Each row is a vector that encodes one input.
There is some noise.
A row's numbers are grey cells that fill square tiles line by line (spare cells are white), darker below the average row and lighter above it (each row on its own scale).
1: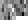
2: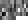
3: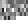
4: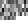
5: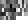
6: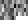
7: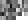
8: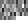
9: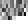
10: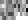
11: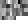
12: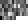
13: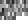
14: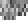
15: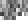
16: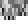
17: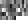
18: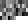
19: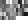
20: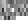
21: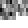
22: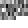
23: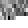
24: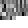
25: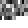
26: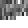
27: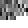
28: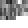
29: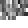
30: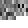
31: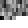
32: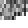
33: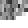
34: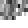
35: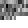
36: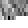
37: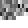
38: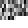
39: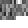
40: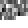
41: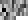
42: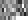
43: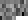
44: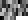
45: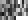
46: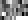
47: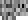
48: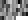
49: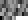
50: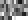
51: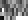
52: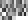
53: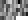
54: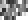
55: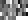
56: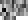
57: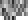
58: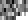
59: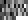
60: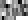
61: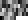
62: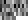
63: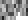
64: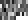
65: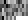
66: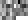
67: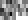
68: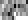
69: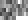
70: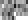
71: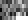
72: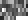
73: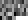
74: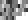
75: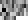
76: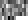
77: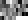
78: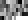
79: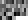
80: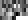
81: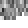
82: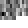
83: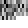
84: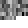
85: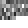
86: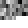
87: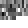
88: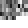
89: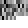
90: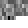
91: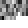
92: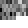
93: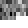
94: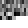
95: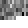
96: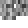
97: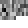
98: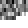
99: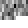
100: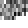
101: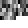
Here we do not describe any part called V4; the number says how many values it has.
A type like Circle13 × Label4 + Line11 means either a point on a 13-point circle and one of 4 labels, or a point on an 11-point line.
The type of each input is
Bool × Label5 × (Line5 + V4).
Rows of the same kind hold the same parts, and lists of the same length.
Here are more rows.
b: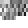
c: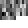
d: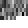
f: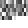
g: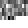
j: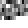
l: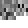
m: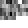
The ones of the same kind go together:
b, f, g, j
c, d, l, m

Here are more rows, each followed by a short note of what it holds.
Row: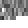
one of 5 labels, a true/false value and a value of V4
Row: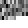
one of 5 labels, a true/false value and a value of V4
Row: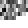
one of 5 labels, a point on a 5-point line and a true/false value
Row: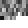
one of 5 labels, a true/false value and a value of V4
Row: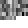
one of 5 labels, a point on a 5-point line and a true/false value
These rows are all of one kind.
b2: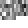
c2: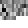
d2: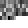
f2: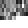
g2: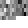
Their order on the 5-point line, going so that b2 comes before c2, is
d2, g2, f2, b2, c2.
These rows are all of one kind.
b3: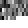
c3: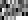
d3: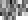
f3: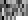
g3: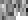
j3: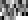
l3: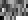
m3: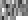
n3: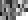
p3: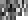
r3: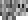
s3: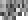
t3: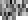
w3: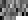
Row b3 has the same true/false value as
l3, n3, p3 and w3.
